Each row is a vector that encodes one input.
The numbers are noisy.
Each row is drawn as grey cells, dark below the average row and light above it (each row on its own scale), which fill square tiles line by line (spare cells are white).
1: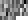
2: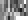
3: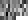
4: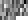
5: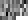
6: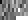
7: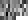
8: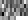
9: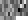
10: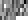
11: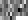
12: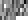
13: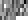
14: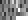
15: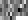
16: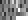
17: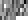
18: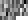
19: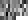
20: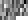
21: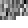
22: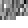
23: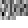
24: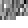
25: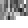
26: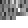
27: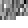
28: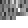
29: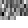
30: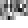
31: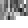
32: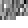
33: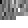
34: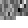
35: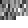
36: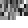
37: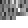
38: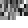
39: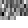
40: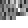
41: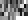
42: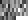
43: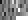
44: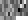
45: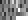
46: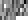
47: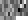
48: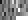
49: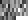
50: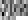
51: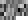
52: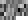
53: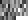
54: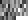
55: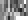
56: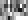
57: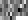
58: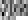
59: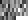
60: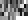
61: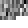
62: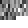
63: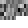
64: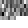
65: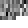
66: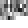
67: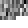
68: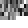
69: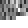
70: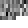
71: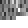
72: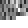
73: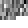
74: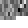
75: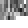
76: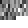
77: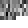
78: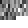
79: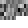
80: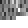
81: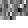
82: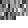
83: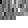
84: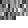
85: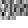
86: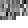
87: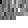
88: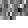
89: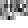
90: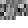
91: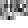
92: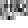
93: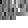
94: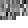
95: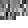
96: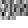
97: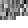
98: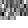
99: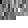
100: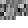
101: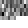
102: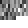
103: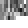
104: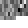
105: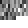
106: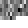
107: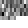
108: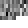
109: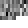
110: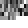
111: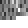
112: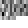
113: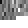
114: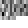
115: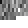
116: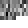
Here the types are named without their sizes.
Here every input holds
either a point on a line, or a node of a tree.
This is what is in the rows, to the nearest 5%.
About 55% of them hold a point on a line. The rest hold a node of a tree.
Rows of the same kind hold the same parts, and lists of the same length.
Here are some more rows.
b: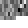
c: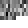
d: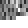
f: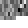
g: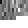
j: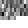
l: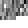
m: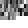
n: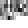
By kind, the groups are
b, f, j, m, n
c, d, g, l

